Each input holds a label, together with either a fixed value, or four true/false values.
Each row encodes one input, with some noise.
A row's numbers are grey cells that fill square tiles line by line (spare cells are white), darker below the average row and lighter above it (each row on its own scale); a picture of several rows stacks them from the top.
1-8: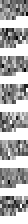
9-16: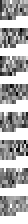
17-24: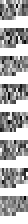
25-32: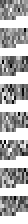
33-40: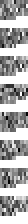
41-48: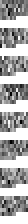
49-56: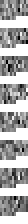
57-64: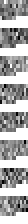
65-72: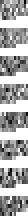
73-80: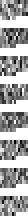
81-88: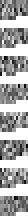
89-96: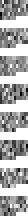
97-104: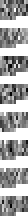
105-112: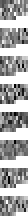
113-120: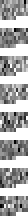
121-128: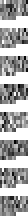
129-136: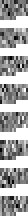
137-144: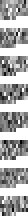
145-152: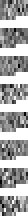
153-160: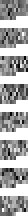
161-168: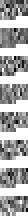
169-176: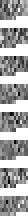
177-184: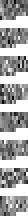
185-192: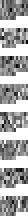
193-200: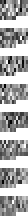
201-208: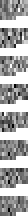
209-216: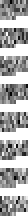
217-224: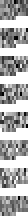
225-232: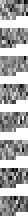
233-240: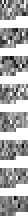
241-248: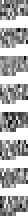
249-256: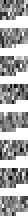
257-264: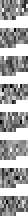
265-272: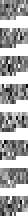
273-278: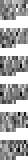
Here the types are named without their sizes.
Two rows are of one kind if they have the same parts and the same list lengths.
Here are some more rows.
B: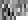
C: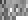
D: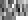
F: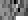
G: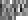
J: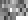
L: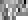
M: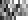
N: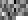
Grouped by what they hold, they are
B, C, J, L
D, F, G, M, N

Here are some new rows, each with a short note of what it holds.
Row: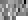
a label
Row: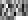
a label and four true/false values
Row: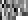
a label and four true/false values
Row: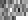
a label
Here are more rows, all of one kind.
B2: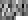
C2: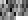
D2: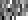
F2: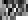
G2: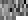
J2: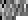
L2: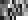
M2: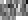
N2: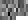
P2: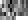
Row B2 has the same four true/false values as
G2, J2, L2 and N2.
